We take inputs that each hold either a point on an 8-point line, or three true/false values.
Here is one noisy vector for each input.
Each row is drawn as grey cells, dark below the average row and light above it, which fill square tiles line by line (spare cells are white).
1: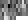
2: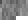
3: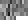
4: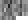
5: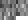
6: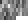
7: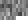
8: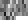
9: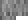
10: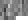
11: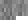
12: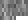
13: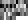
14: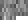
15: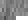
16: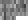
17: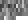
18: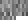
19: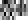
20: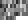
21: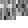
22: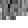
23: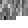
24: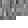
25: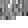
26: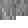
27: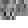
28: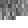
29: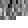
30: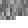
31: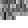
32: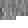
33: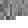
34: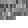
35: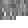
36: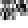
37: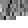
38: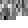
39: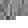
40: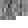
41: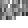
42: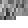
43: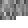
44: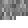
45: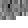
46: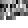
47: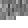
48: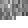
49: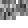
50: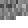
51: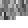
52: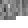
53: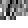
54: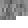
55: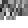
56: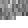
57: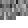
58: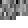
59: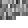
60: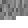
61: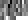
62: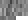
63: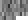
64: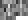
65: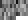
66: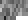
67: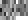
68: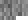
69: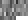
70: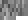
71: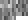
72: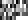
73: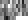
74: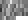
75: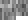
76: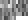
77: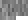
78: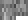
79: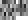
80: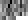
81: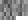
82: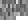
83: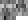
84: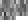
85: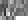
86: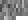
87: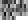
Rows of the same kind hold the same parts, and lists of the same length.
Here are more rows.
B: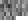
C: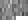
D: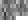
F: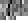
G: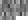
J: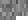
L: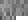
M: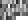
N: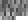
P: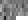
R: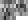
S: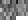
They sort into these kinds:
B, D, G, J, M, N, P, R, S
C, F, L

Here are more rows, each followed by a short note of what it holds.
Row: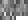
a point on an 8-point line
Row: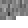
a point on an 8-point line
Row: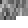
three true/false values
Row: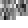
three true/false values
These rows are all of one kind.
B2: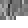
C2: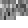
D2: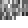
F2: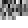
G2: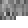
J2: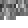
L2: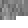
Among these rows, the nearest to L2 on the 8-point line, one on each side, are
C2 and J2.
